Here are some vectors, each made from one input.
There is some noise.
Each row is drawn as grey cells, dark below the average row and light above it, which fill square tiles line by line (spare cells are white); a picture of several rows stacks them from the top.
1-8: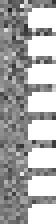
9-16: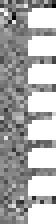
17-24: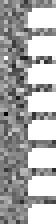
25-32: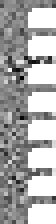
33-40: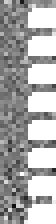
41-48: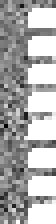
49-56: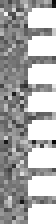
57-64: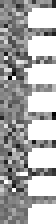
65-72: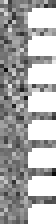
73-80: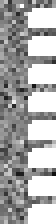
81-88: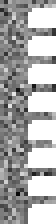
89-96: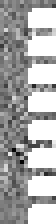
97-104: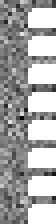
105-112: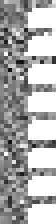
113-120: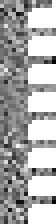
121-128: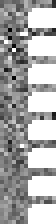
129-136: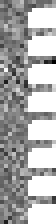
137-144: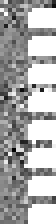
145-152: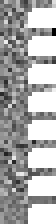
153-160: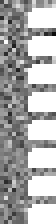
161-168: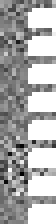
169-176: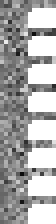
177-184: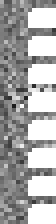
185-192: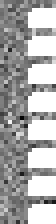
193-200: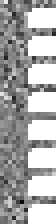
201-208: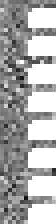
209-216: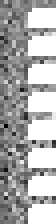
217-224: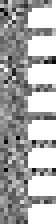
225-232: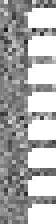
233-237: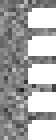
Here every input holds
a point on an 11-point circle and a true/false value.
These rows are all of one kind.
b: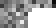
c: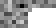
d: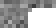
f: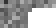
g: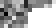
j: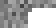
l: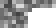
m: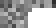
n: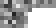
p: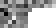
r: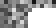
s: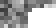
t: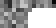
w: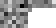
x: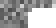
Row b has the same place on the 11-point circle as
c, l, n and w.
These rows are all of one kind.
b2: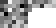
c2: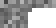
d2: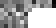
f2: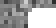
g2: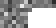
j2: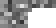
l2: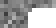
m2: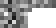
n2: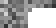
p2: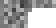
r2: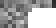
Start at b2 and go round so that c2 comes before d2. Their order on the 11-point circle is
b2, c2, m2, f2, l2, d2, n2, p2, j2, r2, g2.
